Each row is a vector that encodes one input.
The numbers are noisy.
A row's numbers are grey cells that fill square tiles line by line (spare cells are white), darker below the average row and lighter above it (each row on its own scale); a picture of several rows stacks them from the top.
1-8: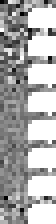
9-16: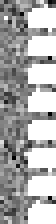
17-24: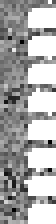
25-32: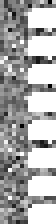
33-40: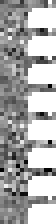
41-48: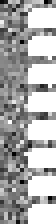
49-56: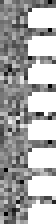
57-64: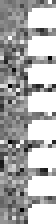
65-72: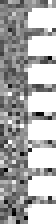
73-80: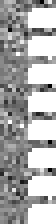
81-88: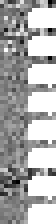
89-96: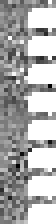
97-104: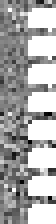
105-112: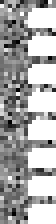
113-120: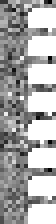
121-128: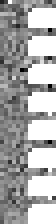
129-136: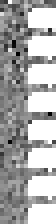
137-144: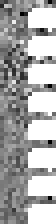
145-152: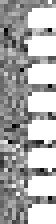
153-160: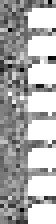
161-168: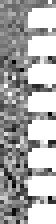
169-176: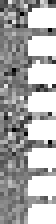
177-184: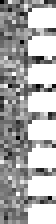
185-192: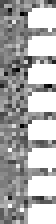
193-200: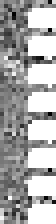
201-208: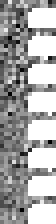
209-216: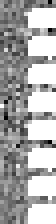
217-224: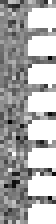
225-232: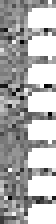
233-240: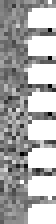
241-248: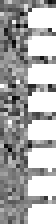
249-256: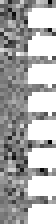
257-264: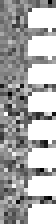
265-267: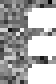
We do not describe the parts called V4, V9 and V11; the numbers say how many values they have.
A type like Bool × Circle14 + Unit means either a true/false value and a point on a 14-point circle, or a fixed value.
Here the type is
Line6 × (Tree10 × Tree10 + Unit) × V4 × V9 × V11.
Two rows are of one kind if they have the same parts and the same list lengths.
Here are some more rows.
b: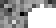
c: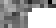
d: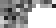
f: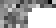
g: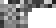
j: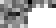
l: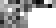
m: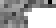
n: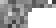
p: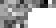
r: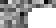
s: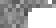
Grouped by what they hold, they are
b, d, j, n, r, s
c, f, g, l, m, p

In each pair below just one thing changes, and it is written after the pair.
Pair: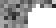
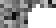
the place on the 6-point line
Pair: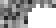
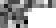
the value of V4
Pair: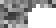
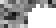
the node of one of the two trees
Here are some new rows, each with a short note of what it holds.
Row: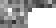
a point on a 6-point line, a value of V4, a value of V9 and a value of V11
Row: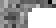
a point on a 6-point line, a value of V4, a value of V9 and a value of V11
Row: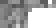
a point on a 6-point line, a node of each of two 10-node trees, a value of V4, a value of V9 and a value of V11
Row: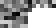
a point on a 6-point line, a node of each of two 10-node trees, a value of V4, a value of V9 and a value of V11
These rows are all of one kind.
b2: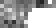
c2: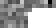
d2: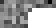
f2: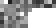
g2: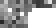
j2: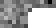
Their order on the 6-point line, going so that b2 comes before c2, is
j2, g2, b2, d2, c2, f2.
